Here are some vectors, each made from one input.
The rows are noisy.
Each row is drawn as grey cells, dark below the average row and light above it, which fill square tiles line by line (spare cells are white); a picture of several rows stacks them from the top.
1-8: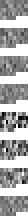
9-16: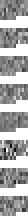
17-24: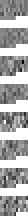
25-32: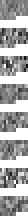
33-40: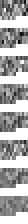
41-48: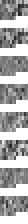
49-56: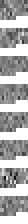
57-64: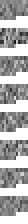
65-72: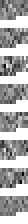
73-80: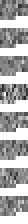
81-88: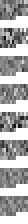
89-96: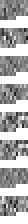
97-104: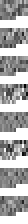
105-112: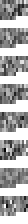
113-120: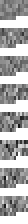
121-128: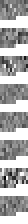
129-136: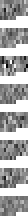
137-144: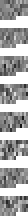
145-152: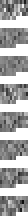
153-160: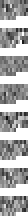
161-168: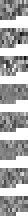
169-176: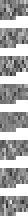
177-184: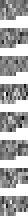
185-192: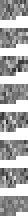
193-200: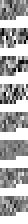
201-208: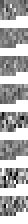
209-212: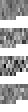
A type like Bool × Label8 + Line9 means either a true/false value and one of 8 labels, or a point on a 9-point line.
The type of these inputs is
Circle11 + Line8 × Tree7.
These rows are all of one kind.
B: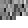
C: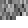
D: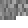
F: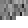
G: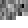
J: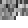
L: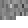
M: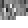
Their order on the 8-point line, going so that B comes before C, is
G, L, D, B, F, C, M, J.
